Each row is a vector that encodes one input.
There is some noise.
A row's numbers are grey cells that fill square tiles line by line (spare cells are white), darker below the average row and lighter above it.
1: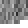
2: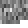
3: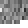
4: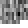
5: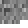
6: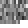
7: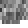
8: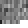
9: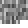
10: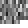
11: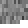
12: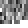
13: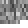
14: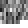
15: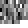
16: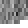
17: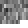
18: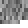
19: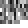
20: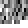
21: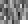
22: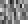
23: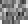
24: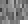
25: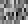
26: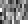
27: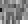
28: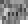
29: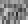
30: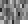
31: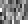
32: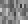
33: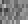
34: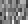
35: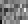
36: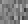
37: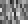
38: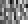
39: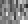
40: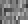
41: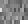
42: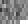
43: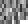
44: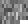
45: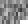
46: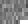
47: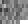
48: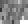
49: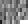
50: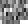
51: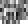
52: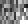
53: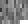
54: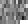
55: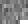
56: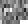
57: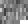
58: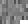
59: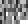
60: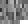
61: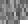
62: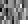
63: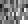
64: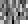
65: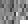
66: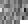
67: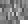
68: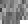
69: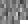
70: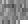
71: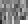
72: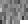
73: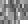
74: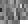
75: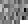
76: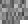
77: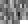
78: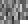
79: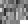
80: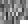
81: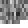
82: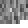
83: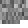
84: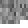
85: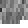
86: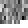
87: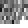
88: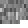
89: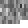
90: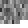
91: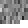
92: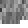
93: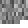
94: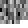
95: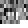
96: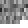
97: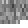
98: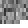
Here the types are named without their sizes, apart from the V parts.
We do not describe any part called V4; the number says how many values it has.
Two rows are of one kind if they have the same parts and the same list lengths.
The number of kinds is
2.
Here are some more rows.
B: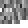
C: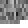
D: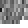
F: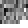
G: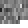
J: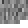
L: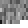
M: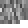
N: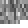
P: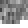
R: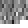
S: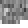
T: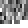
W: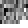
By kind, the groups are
B, D, M, N, P, R, S
C, F, G, J, L, T, W

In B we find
a true/false value and a value of V4.
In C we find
a point on a line and a true/false value.
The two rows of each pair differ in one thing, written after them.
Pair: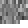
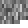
the place on the line
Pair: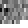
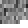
the place on the line
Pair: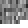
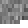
the true/false value
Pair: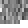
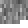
the place on the line
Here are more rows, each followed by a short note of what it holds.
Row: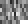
a true/false value and a value of V4
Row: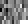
a point on a line and a true/false value
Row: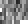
a point on a line and a true/false value
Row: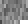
a point on a line and a true/false value
